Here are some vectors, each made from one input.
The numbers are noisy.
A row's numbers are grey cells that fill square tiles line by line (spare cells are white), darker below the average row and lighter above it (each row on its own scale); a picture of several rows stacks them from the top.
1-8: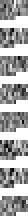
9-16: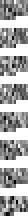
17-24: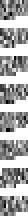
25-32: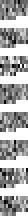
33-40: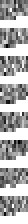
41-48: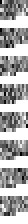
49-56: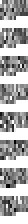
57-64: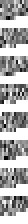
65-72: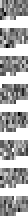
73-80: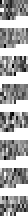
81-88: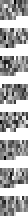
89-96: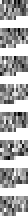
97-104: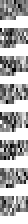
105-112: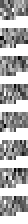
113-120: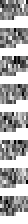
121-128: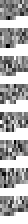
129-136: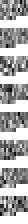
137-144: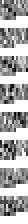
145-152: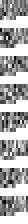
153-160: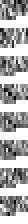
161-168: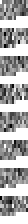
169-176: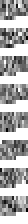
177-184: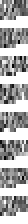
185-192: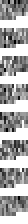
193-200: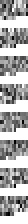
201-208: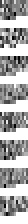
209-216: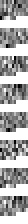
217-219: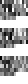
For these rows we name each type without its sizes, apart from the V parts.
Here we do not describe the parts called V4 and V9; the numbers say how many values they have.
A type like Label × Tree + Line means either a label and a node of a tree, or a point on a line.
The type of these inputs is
Bool × Label × Line + V4 × V9.
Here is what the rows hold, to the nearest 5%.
About 45% of them hold a label, a point on a line and a true/false value. The rest hold a value of V4 and a value of V9.
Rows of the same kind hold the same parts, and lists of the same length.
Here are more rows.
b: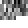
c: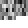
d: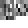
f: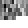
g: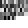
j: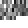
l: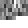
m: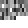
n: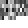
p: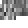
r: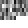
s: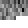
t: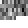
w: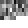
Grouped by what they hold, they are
b, c, j, m, n, p, r, s, t, w
d, f, g, l

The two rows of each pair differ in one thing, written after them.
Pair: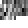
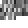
the label
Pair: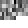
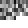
the label
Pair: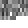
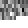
the label
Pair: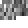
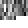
the label
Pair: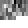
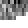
the place on the line
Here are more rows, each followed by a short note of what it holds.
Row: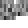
a value of V4 and a value of V9
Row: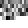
a value of V4 and a value of V9
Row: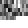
a value of V4 and a value of V9
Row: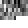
a label, a point on a line and a true/false value
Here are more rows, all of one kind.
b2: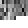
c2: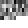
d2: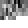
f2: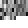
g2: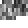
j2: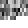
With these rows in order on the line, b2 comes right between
d2 and g2.
